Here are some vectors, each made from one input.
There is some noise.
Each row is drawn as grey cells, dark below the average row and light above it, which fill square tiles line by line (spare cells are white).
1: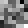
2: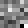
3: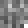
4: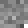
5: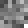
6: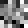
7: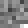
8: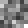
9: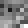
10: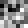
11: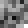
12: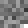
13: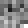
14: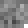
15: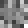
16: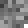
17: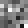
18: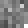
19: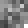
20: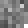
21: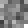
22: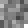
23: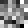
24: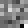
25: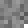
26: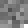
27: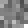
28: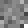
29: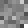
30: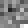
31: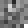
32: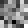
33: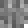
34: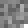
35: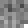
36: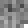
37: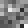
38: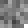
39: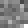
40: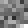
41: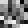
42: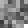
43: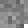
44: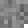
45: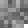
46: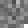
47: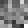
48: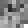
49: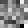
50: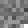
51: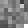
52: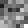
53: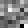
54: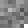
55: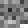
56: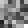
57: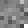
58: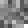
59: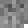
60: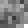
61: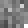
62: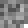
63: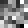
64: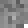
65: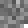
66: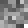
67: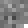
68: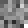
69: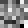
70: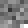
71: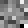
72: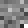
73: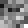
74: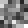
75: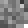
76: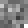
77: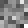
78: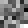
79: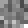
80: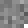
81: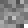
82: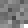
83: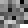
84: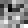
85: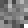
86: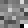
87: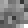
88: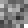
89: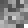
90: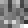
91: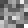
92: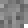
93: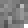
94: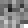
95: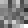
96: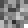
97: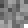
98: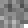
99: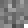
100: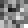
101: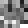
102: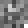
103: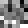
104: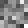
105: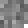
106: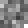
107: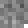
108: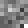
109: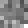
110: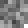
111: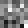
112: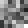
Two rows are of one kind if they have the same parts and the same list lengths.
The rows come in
2 kinds.
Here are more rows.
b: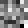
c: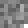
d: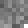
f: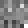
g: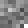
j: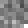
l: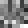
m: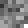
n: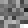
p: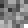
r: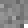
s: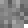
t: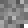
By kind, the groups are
b, g, j, l, r, s, t
c, d, f, m, n, p

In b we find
a node of a 7-node tree and a true/false value.
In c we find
a point on a 7-point line.
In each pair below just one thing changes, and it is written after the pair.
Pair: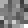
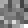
the node of the tree
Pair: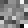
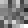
the node of the tree
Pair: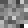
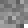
the node of the tree
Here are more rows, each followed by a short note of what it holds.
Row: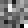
a point on a 7-point line
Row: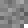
a node of a 7-node tree and a true/false value
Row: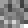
a node of a 7-node tree and a true/false value
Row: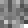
a node of a 7-node tree and a true/false value
